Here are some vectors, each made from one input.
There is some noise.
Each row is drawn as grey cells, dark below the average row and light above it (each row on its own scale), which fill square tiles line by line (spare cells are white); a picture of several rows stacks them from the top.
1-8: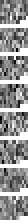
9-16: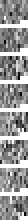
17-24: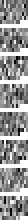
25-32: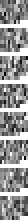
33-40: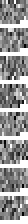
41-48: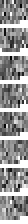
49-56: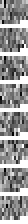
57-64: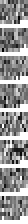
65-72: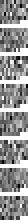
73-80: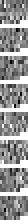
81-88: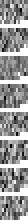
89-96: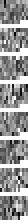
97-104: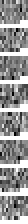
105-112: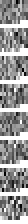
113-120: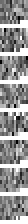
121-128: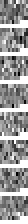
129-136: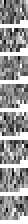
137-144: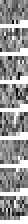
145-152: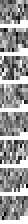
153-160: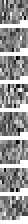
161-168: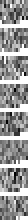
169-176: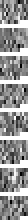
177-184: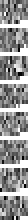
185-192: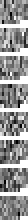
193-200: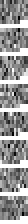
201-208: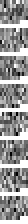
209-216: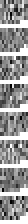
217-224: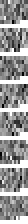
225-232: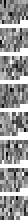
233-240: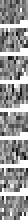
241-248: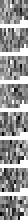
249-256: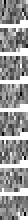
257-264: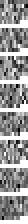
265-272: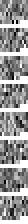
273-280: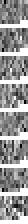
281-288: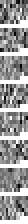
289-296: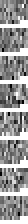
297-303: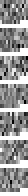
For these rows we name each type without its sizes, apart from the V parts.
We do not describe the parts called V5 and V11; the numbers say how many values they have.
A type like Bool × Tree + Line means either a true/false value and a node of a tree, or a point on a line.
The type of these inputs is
Bool × V5 + (Label + Line) × Line + V11.
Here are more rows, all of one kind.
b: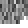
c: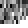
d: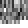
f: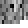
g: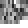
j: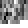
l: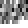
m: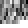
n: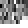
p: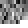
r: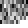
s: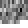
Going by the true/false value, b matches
f, l, m and r.
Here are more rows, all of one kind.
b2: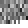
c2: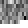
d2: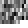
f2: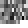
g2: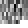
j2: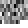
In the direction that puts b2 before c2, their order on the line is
b2, g2, d2, c2, j2, f2.
